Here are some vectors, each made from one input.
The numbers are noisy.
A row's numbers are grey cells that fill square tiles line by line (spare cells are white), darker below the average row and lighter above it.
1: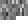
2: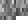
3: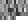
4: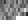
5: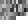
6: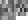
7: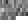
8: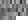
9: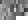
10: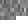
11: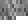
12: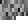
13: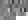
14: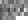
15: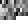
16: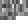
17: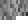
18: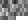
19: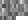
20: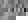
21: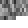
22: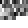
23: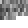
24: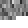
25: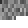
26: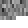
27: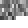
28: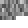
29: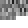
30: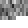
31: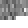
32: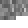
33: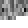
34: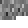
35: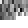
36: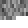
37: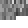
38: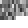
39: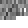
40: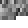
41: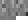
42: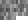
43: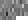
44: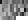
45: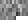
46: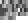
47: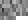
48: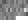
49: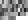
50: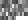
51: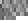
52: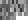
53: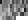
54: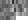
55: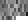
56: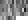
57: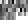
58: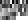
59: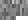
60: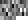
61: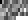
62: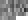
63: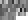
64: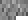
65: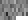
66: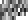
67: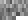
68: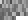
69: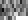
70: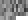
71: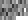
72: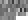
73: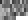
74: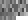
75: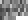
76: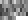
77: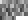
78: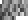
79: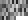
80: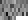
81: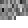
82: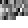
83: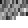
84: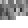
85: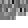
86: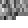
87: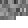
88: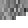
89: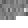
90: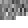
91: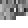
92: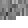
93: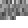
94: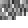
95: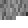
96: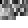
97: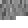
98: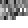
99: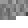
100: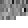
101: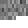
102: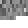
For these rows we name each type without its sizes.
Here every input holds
a node of a tree, together with either a fixed value, or three true/false values.
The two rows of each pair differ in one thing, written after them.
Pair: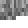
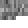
one of the three true/false values
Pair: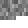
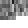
the node of the tree
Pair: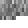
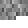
the node of the tree
